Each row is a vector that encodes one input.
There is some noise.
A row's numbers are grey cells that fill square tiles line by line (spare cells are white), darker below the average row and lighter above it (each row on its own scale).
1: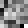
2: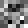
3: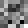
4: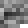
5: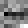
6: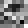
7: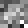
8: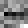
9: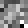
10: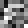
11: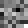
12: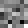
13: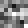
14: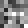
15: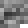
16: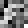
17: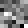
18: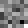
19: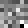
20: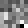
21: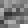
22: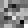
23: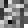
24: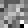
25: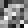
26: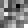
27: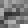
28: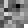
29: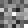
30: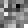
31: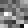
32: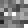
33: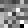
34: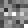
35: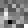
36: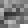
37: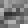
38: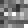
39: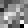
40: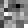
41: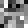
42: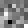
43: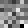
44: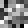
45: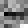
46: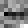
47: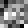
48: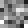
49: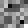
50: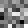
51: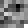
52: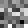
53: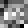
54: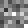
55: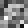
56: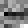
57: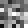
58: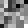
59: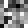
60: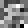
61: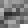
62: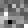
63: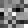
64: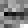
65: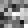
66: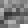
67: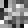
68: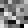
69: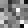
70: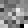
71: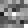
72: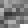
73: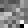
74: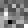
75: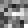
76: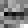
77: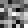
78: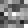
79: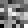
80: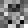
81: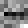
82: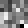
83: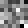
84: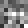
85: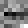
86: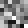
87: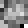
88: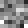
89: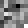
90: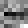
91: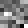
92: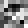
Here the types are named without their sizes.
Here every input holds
a true/false value, together with either a fixed value, or a point on each of two lines.
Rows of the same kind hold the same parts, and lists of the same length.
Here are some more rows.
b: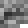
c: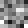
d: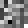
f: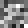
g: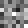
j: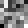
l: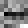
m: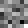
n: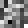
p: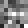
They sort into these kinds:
b, l
c, d, f, g, j, m, n, p

